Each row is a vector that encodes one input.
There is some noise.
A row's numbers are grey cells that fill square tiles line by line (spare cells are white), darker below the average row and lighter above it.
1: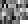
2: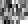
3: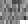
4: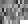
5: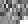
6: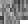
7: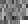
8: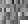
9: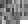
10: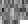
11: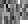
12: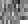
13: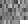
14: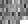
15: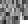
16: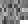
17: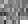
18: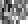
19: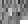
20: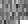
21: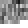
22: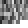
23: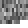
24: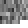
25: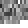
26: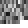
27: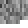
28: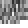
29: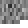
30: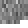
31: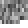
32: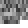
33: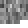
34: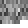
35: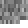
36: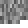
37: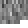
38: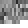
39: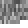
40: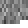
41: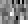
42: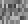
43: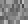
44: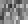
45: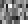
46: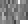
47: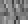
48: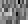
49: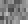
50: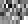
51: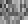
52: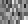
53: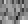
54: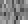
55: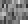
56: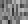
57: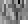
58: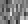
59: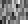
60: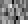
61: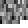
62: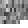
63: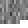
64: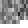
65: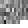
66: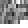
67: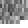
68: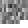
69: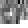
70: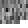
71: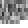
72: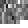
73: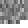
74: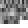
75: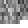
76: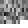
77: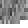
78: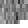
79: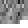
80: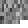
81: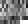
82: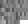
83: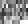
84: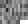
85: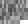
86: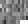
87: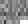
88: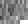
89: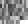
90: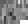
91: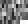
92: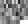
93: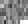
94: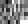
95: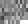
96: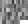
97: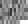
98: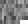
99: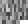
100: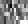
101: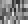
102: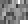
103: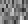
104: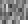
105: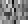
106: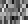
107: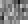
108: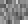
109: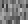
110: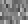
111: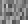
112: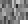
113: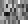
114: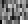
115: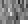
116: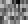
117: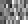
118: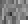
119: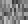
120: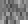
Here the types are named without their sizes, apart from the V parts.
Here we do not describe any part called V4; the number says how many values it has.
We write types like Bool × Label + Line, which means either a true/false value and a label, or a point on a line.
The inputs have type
Label × List(Line + V4).
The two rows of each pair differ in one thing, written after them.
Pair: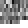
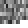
the place on the line in item 2 of the list
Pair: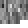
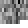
the value of V4 in item 1 of the list
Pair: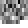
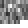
the value of V4 in item 1 of the list
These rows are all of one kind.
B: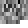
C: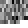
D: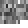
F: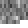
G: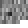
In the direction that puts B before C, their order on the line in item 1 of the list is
B, F, D, C, G.
